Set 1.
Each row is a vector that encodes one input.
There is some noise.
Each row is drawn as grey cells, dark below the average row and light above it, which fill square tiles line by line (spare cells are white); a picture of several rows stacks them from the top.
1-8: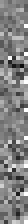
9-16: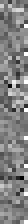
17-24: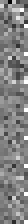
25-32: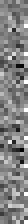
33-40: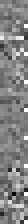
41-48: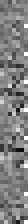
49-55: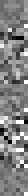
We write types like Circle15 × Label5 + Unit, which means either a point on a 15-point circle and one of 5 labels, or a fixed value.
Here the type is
(Bool × Bool × Bool + Unit) × Line5.
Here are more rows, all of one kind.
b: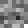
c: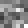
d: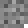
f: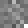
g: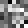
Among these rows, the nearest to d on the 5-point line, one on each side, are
c and f.
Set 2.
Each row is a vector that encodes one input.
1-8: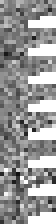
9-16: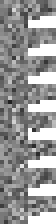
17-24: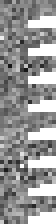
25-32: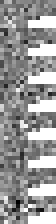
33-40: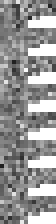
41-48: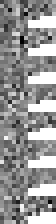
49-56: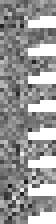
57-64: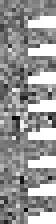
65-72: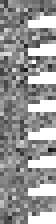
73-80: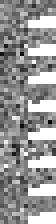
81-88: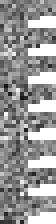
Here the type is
Bool × Bool × Bool × Bool × Tree9.
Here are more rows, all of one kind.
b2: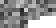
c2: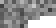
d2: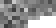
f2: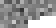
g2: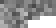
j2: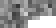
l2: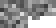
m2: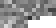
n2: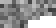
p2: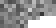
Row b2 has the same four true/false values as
c2 and n2.
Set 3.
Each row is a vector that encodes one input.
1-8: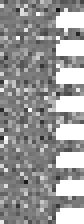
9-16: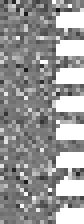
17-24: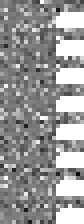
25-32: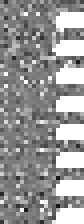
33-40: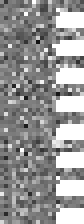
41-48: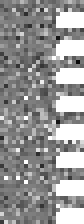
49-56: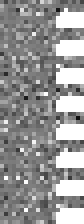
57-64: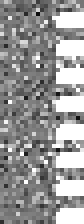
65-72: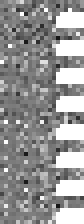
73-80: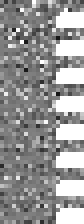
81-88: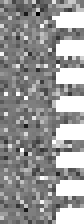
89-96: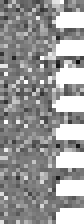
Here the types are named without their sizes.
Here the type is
Bool × Bool × Bool × Bool + Line.
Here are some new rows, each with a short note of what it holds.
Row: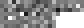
a point on a line
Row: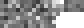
a point on a line
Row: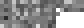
four true/false values
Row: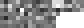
a point on a line
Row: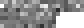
four true/false values
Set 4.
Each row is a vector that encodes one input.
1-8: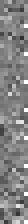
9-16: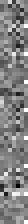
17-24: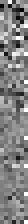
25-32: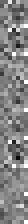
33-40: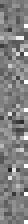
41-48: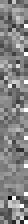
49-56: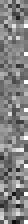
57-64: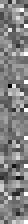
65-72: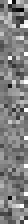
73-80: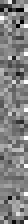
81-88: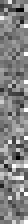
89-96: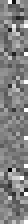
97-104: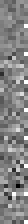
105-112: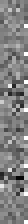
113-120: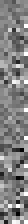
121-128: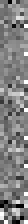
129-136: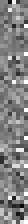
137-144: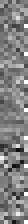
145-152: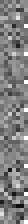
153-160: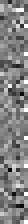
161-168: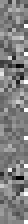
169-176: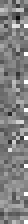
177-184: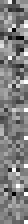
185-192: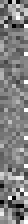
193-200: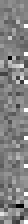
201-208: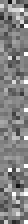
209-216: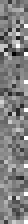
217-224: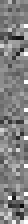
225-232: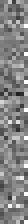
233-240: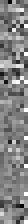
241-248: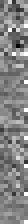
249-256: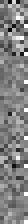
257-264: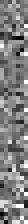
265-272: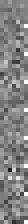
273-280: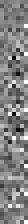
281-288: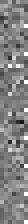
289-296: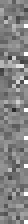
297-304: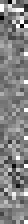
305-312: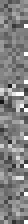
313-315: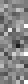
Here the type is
(Bool × Bool × Bool + Unit) × Label11.
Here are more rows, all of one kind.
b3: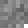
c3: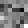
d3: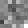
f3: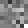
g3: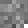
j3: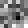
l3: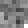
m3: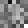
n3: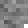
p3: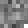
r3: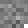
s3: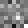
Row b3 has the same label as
g3, r3 and s3.
